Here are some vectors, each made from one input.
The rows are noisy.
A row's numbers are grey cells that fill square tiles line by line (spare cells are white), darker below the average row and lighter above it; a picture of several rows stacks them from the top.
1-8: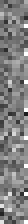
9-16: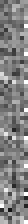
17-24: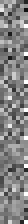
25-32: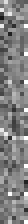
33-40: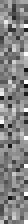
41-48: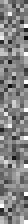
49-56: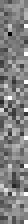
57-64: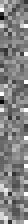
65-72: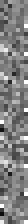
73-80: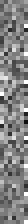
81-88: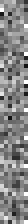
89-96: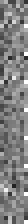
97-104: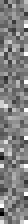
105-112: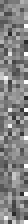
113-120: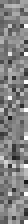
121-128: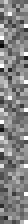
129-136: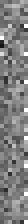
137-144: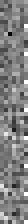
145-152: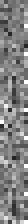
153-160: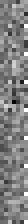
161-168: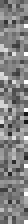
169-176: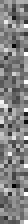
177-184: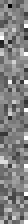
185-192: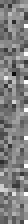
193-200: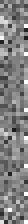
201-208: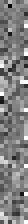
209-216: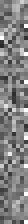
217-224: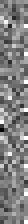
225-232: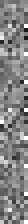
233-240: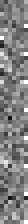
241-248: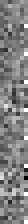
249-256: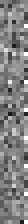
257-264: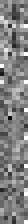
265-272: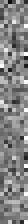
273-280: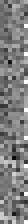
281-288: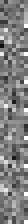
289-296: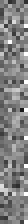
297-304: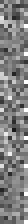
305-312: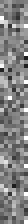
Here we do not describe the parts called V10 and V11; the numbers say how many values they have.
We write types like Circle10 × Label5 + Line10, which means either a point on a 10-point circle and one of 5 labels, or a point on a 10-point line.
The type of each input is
Bool × Bool × Bool + (Line12 + V11) × V10 + Line13.
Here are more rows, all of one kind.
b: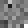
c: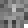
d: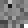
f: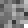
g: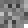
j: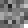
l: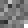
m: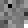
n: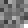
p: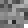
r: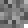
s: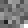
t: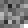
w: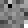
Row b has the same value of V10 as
d, l, m and w.
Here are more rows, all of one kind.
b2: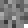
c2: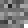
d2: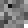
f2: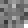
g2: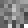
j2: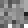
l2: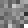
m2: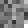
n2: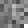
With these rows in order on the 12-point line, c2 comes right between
j2 and l2.
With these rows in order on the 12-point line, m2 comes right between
l2 and n2.
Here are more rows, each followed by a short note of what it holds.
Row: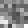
three true/false values
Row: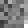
a value of V10 and a value of V11
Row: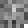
a point on a 12-point line and a value of V10
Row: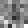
three true/false values
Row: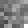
a value of V10 and a value of V11
